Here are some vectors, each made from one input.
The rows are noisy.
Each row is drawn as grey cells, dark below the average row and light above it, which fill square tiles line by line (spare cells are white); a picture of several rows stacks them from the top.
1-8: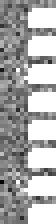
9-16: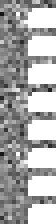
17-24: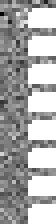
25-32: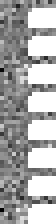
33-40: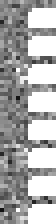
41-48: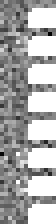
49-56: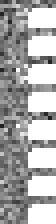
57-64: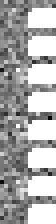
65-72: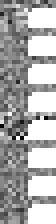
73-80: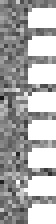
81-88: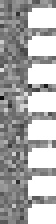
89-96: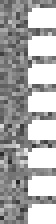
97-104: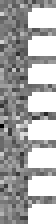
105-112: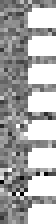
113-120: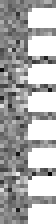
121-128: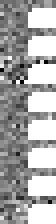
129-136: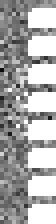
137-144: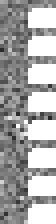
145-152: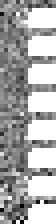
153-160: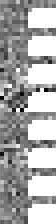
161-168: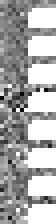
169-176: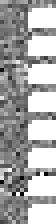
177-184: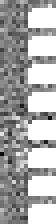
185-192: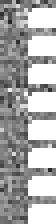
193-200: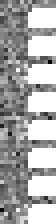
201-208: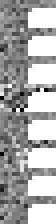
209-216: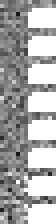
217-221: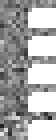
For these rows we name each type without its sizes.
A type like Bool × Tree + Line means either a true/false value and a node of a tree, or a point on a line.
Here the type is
List(Bool × (Label + Line)).
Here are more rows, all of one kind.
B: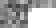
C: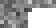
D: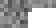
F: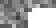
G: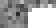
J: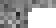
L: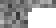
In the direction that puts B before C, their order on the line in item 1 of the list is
G, B, D, L, J, C, F.
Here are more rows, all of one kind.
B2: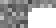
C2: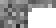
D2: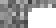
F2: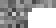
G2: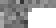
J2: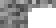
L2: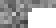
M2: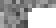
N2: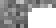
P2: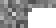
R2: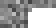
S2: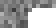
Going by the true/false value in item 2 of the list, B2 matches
G2, J2, M2 and S2.
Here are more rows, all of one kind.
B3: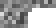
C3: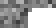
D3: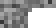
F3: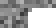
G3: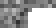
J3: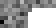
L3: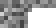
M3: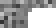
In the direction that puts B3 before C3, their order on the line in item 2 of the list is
B3, G3, D3, J3, F3, C3, M3, L3.
